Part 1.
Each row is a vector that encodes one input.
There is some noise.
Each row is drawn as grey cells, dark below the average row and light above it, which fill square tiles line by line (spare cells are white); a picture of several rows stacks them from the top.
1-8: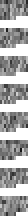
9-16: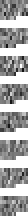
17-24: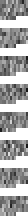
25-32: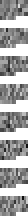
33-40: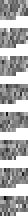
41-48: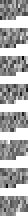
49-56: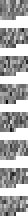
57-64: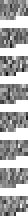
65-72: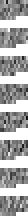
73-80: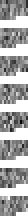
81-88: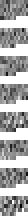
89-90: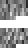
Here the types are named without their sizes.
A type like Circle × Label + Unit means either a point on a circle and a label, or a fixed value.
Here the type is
Circle + Label.
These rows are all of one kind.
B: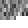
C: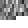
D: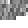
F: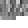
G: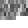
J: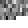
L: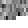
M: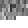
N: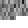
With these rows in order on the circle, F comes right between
C and D.
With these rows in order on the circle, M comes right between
B and J.
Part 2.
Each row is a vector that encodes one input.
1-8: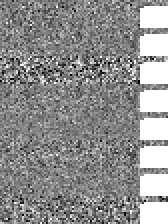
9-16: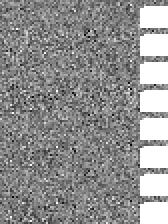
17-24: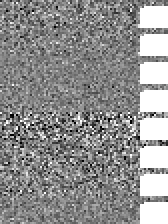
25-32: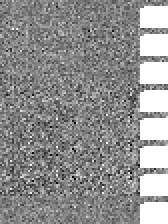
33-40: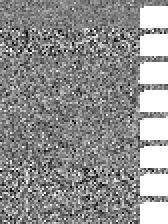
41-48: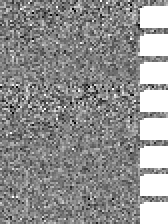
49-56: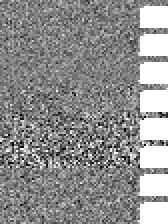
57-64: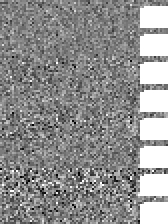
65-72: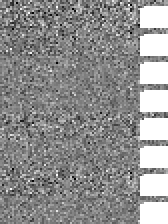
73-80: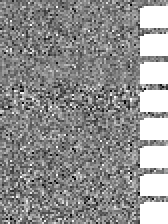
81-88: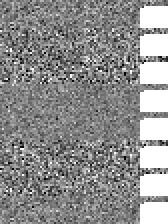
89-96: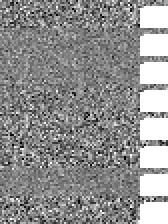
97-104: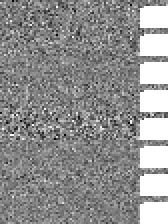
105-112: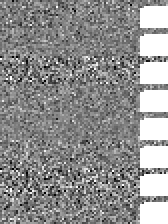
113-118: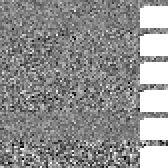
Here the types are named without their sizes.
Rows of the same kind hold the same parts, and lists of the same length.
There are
3 kinds of row.
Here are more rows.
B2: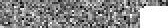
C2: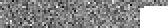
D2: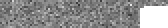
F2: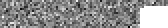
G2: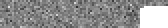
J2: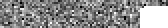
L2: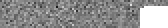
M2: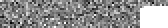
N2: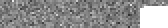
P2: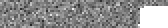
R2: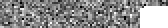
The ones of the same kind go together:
B2, J2, R2
C2
D2, F2, G2, L2, M2, N2, P2

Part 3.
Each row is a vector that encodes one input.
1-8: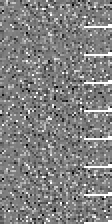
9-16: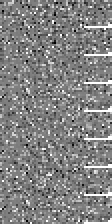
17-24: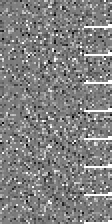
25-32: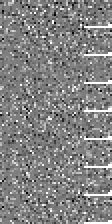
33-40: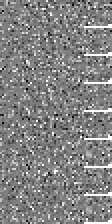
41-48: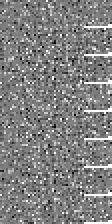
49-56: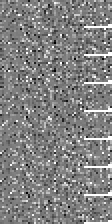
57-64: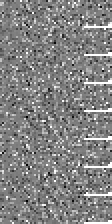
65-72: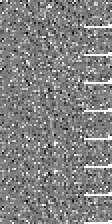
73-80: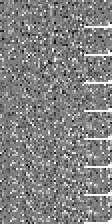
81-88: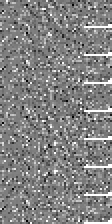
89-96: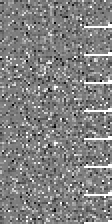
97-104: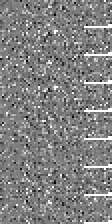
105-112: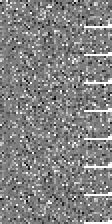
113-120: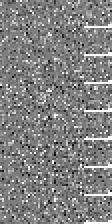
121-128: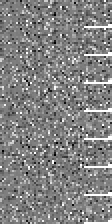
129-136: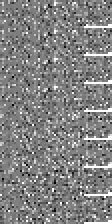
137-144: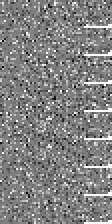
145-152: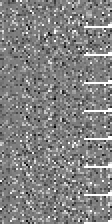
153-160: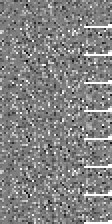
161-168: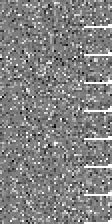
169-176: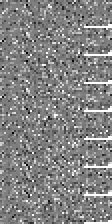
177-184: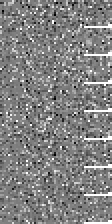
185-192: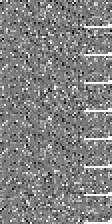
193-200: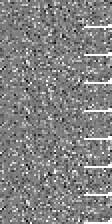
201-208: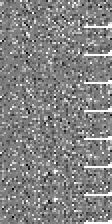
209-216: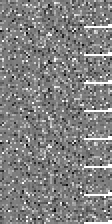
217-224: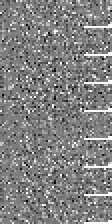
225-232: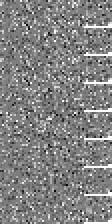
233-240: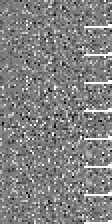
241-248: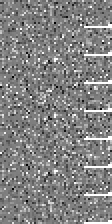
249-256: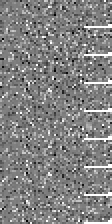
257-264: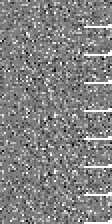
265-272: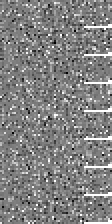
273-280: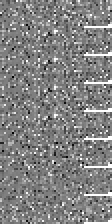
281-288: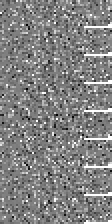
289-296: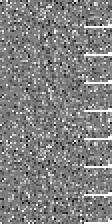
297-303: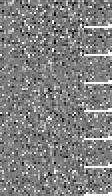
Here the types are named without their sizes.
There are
2 kinds of row.
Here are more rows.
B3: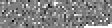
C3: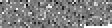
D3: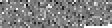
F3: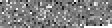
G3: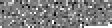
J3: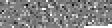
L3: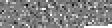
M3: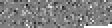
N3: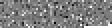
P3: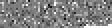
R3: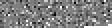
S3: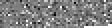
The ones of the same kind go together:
B3, P3
C3, D3, F3, G3, J3, L3, M3, N3, R3, S3

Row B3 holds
three true/false values.
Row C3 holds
a node of a tree.
